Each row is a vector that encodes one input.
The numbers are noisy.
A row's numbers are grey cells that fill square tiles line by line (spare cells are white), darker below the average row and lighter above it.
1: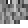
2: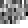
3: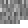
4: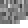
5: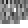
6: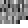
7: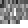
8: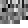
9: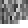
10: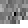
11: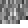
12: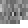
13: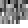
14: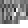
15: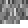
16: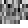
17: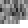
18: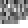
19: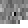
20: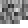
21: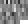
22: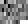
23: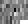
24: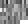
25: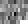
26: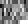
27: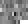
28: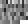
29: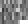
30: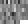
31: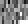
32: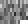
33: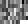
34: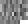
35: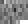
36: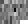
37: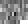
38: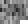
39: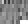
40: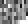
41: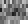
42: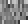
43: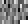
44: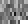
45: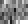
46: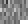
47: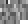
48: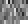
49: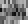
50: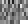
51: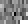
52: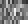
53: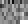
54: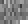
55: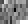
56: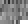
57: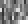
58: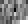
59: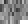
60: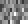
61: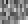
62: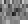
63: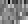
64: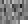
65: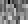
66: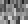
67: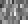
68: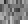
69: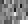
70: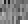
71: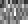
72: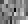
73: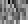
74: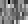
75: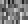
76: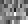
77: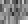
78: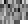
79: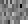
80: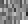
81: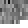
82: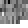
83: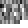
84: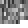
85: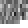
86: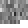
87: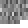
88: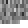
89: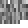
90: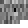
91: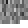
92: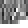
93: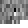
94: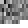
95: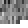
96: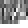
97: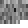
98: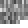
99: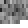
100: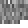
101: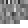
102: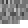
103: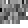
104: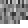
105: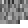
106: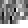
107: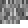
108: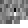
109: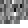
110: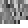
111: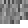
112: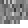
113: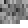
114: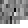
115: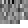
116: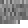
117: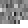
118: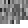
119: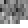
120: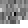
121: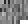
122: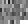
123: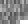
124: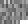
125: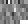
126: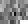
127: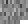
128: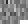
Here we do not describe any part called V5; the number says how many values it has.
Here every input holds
a true/false value, together with either a node of a 9-node tree, or a value of V5.
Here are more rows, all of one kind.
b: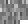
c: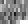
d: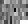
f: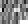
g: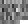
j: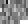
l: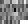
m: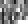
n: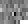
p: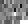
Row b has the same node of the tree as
c and f.
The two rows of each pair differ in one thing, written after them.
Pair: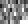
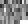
the value of V5
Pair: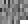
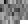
the value of V5
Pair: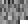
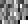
the value of V5
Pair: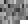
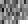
the true/false value
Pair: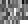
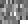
the true/false value
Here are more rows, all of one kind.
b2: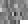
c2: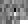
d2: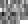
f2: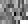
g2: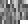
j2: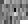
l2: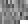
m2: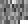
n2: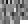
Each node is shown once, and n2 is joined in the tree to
d2.
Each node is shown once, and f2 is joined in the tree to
b2.
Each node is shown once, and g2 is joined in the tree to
l2 and m2.
